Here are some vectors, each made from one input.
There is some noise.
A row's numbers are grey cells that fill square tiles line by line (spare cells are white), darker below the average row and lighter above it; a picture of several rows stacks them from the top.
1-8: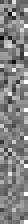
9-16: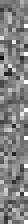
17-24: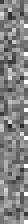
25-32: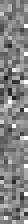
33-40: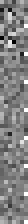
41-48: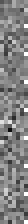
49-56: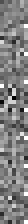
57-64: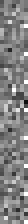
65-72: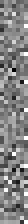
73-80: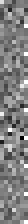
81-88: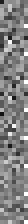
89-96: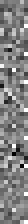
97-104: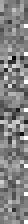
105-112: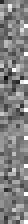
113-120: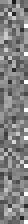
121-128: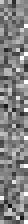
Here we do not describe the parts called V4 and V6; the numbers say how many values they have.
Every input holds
either a value of V4 and a value of V6, or a list of up to two points on a 5-point line.
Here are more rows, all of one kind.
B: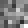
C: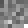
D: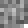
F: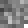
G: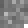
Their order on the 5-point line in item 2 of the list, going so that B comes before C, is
B, F, C, G, D.
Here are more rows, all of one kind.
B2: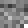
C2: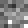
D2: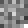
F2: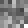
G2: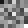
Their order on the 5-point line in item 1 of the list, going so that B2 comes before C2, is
B2, C2, F2, G2, D2.
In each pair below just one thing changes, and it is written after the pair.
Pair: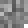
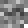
the value of V6
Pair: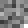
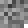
the value of V6
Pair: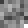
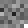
the value of V4
